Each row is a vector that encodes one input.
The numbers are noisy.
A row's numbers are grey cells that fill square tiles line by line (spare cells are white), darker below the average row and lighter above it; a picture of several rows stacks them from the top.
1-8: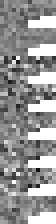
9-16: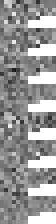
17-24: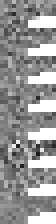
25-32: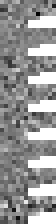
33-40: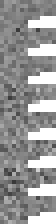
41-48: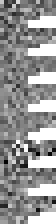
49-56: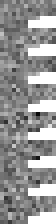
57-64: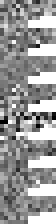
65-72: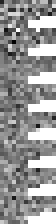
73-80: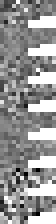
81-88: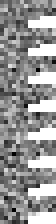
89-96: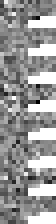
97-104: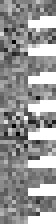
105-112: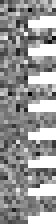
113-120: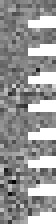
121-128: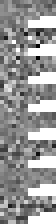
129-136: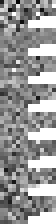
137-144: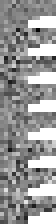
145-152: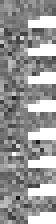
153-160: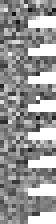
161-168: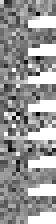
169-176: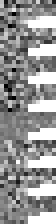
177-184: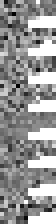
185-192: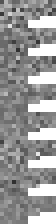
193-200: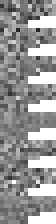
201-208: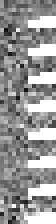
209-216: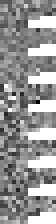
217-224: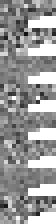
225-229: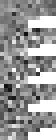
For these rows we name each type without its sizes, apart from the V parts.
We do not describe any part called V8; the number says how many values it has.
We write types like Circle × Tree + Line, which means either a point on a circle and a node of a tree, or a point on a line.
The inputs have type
(Bool × Bool × Bool × Bool + Unit) × Line + V8.
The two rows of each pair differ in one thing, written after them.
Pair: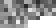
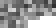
the place on the line
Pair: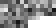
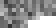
the place on the line
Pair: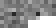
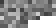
the place on the line
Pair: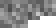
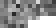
one of the four true/false values
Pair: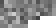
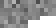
one of the four true/false values
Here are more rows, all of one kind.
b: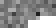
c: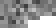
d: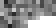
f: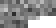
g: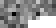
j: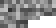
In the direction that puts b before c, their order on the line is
j, d, b, f, c, g.
